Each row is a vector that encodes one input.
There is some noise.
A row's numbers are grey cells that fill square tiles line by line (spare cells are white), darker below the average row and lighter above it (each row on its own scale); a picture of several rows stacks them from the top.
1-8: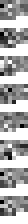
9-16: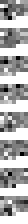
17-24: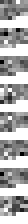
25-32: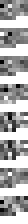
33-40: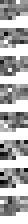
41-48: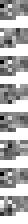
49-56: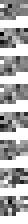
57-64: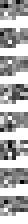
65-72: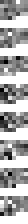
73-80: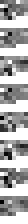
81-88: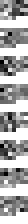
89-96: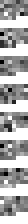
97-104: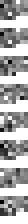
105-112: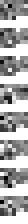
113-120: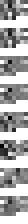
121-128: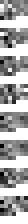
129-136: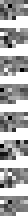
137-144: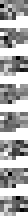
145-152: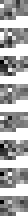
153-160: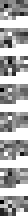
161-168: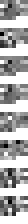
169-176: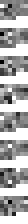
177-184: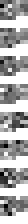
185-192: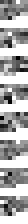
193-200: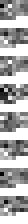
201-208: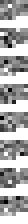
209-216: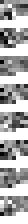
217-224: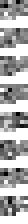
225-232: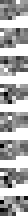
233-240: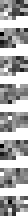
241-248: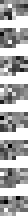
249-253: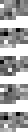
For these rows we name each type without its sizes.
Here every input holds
either a node of a tree, or four true/false values.
